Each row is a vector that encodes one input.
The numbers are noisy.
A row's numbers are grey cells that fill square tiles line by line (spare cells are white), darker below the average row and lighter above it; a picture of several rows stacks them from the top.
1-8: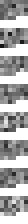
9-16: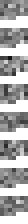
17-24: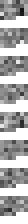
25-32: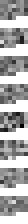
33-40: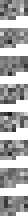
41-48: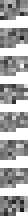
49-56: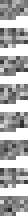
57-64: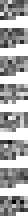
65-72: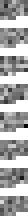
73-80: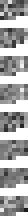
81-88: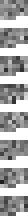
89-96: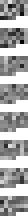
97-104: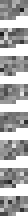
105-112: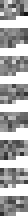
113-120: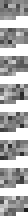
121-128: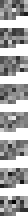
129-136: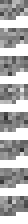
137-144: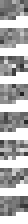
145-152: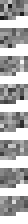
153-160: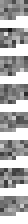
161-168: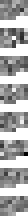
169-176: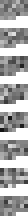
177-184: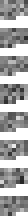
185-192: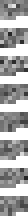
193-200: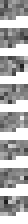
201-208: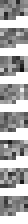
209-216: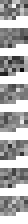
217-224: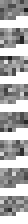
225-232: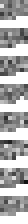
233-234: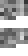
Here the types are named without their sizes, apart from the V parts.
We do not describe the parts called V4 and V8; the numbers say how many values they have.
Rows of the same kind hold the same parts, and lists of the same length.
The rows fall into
6 kinds.
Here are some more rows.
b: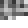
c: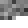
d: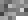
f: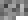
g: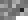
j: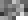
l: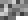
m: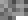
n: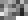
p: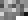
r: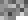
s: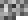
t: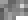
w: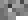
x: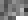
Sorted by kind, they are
b
c, d, f, j, m, r, t, x
g, w
l
n
p, s

